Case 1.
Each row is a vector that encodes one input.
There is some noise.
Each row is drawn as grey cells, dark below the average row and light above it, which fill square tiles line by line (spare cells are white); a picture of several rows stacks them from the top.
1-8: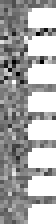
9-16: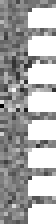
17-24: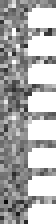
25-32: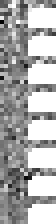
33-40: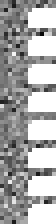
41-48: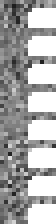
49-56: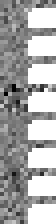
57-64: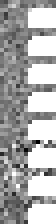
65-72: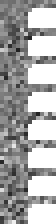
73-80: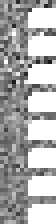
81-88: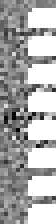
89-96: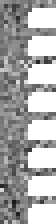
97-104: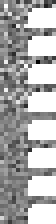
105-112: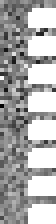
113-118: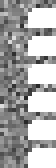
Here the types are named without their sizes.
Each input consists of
either a point on a line, or a node of a tree.
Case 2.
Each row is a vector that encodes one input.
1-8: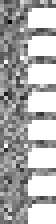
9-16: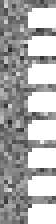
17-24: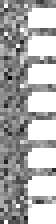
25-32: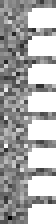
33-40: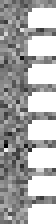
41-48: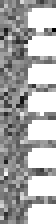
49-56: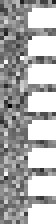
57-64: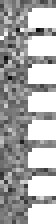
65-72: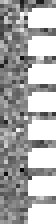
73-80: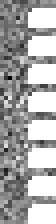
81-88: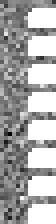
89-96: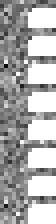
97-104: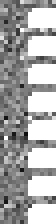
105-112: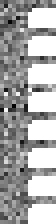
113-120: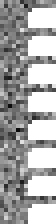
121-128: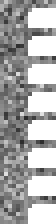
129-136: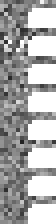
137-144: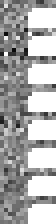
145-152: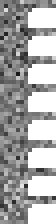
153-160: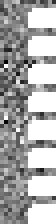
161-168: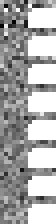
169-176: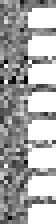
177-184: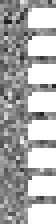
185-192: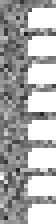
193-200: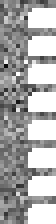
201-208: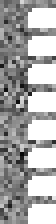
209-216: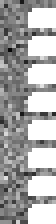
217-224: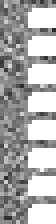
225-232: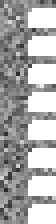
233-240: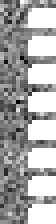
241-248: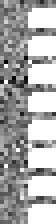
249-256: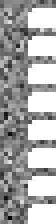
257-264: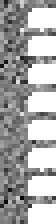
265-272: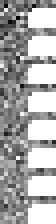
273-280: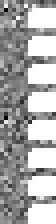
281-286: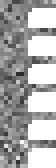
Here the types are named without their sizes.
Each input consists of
a list of points on a line.
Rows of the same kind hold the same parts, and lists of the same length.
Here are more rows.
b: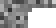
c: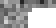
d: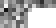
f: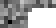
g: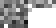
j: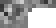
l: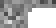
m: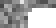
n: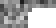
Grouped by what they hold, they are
b, f
c, d, j, l, m, n
g

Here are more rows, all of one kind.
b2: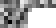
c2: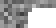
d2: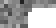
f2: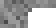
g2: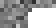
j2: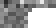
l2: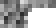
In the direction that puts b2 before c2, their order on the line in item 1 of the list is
b2, j2, l2, f2, c2, d2, g2.
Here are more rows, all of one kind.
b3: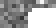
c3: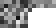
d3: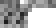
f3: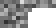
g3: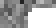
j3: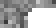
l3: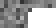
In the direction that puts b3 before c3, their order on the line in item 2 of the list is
l3, b3, g3, j3, d3, c3, f3.
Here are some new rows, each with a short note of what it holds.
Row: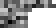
a list of two items
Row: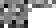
the empty list
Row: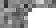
a list of two items
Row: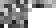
the empty list
